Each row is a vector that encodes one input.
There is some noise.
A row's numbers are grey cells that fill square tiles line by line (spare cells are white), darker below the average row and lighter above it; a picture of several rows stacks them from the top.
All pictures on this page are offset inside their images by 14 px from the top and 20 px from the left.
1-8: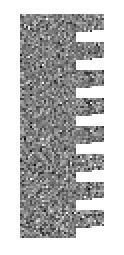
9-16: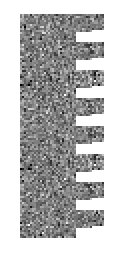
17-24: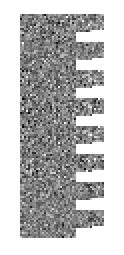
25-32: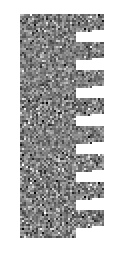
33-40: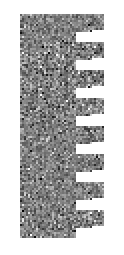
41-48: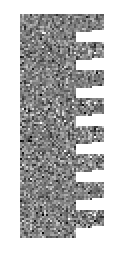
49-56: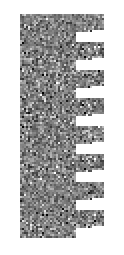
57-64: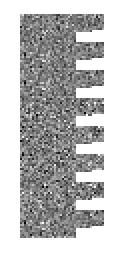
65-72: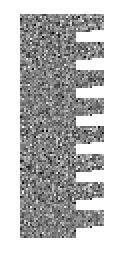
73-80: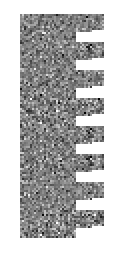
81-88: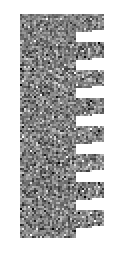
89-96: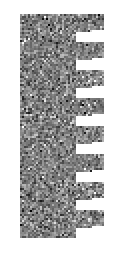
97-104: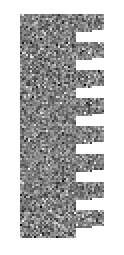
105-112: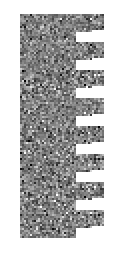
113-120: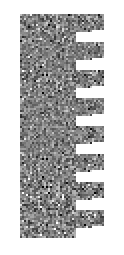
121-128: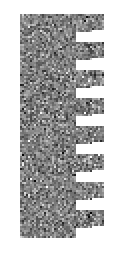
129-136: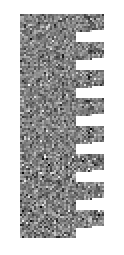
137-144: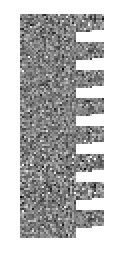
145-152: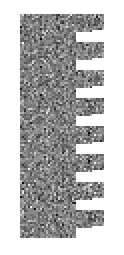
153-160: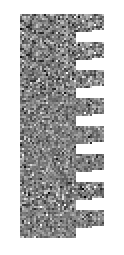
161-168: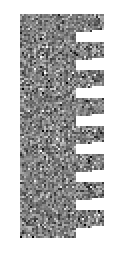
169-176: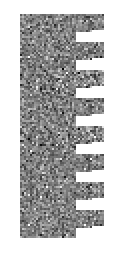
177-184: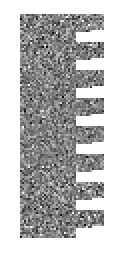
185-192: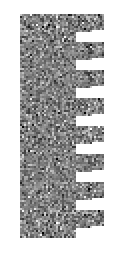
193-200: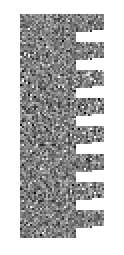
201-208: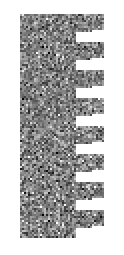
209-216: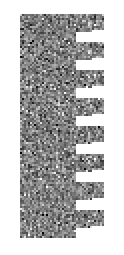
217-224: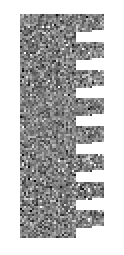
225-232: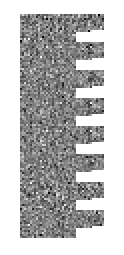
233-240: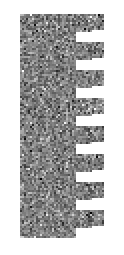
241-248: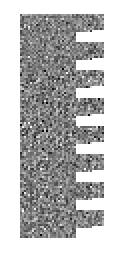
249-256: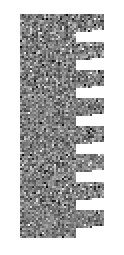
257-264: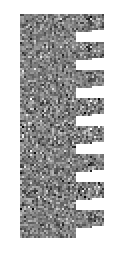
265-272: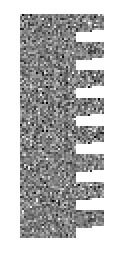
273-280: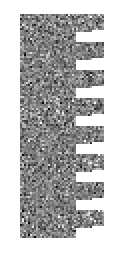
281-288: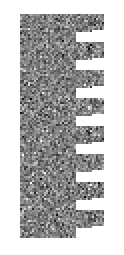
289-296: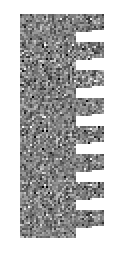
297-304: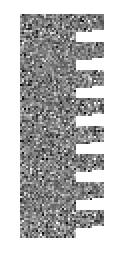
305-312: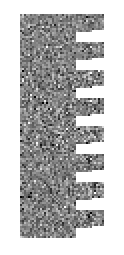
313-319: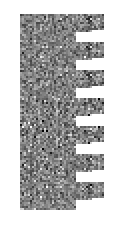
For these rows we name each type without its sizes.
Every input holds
either a point on each of two circles, or a point on a line and three true/false values.
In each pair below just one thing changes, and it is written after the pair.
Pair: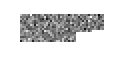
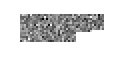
one of the three true/false values
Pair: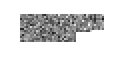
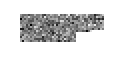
the place on the line
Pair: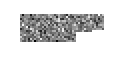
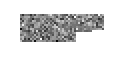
the place on the line
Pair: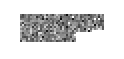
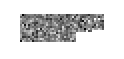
one of the three true/false values
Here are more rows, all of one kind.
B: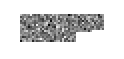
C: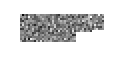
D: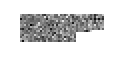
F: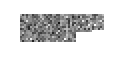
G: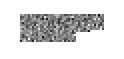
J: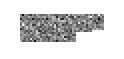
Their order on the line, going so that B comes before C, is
B, J, C, F, G, D.
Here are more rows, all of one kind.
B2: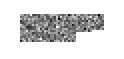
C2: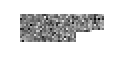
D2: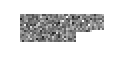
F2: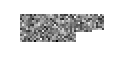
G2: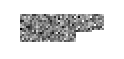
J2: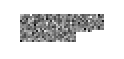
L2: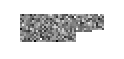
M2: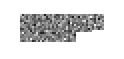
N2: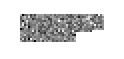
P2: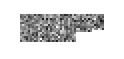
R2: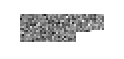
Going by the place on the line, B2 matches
F2, G2, L2 and P2.
